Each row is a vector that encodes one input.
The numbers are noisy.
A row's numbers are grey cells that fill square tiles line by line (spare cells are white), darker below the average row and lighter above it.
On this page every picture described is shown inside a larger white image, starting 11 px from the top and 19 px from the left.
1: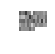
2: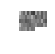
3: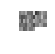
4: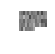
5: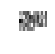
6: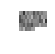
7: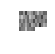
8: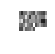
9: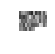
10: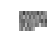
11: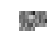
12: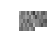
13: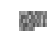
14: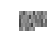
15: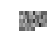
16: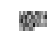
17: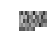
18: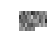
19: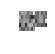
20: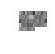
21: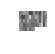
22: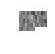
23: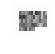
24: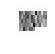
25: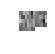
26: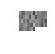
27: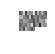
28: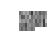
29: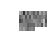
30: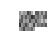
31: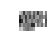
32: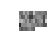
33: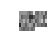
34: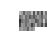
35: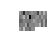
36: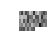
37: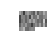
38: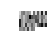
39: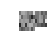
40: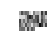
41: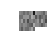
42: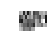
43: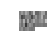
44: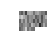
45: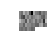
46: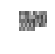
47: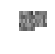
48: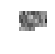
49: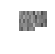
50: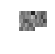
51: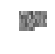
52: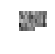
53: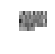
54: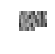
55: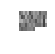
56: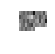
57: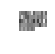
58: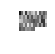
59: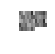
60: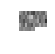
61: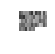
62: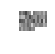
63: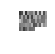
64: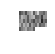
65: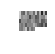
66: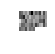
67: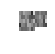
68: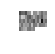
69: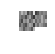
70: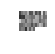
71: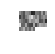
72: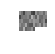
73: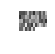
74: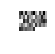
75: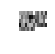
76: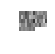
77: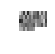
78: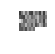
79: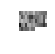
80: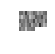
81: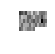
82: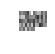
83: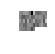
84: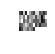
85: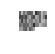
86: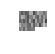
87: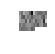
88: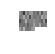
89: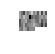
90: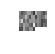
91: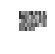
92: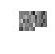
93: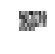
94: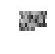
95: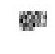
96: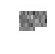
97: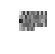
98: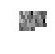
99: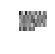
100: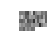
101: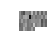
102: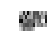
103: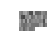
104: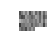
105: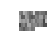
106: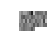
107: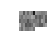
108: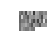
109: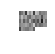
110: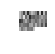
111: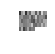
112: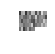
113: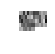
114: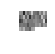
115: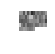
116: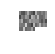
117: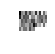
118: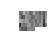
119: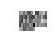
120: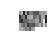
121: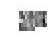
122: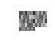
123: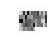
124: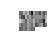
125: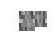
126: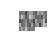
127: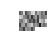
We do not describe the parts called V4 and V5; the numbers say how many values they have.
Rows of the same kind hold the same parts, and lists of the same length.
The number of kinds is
4.
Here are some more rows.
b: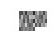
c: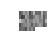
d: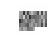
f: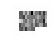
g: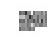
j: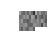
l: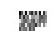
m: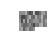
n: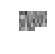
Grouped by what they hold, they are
b, g, n
c, f, m
d, j
l

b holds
a node of a 7-node tree and a value of V5.
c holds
three true/false values and a value of V4.
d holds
a node of a 7-node tree, three true/false values and a value of V4.
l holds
a value of V5.
